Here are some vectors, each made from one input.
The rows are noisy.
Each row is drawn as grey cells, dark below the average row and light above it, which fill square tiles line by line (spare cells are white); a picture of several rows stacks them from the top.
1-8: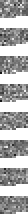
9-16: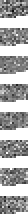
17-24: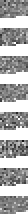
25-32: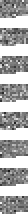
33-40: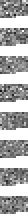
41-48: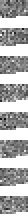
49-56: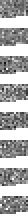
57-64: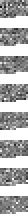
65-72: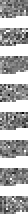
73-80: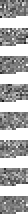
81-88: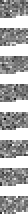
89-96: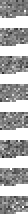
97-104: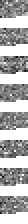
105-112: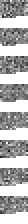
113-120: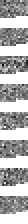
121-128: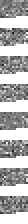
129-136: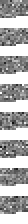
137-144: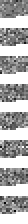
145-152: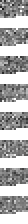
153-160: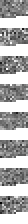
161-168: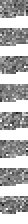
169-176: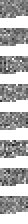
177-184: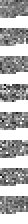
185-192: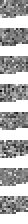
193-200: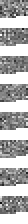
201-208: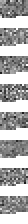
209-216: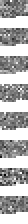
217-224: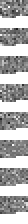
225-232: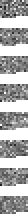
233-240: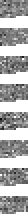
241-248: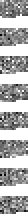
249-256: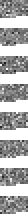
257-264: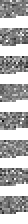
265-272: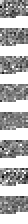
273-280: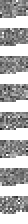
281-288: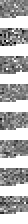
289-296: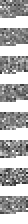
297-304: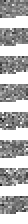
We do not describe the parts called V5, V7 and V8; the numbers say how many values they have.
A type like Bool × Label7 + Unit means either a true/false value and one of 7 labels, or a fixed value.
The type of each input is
(Bool × V5 + V8) × Tree12 + Label6 × V7.
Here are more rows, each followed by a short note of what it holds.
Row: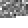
one of 6 labels and a value of V7
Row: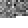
a node of a 12-node tree and a value of V8
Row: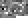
one of 6 labels and a value of V7
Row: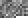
a node of a 12-node tree, a true/false value and a value of V5
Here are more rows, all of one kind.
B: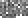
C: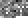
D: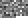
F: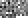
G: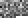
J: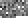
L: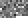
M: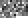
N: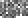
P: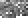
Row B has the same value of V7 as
F, N and P.
